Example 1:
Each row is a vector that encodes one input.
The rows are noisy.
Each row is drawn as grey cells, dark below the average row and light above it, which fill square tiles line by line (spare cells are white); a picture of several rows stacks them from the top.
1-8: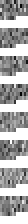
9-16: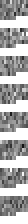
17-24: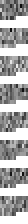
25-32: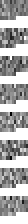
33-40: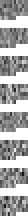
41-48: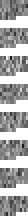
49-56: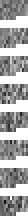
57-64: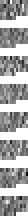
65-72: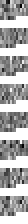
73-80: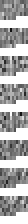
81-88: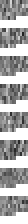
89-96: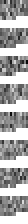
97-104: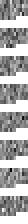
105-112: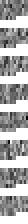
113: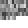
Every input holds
a node of a 9-node tree, together with either a node of a 7-node tree, or a node of a 9-node tree.
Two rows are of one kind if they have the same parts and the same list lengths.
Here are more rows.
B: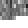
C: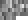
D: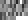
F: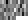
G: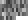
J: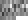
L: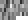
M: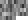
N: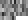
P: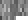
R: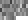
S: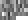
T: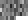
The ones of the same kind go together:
B, D, G, M, N, P, R, T
C, F, J, L, S

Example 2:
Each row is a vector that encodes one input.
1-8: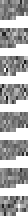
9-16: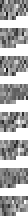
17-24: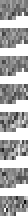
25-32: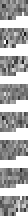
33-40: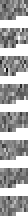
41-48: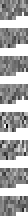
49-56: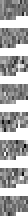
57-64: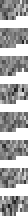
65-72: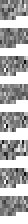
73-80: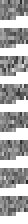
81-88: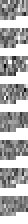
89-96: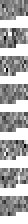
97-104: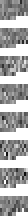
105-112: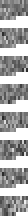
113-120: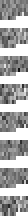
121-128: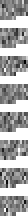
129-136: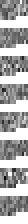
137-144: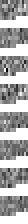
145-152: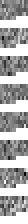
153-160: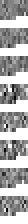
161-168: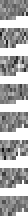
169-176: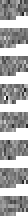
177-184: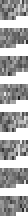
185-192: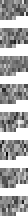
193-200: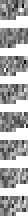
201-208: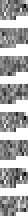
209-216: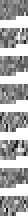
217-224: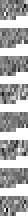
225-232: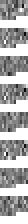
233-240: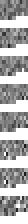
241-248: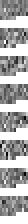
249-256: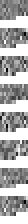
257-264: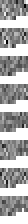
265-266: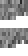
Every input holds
either four true/false values, or a list of up to two points on an 8-point line.
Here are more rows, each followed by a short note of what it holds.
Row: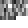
the empty list
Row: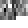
the empty list
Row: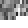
a list of two items
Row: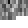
four true/false values
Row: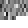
a list of one item
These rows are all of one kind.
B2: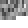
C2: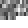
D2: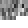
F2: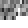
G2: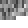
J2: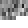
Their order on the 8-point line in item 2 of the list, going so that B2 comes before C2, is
G2, B2, J2, D2, C2, F2.
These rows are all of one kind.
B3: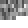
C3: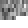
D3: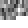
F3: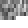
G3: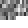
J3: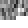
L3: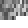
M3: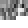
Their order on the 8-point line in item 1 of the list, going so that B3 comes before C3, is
M3, J3, D3, B3, C3, F3, L3, G3.
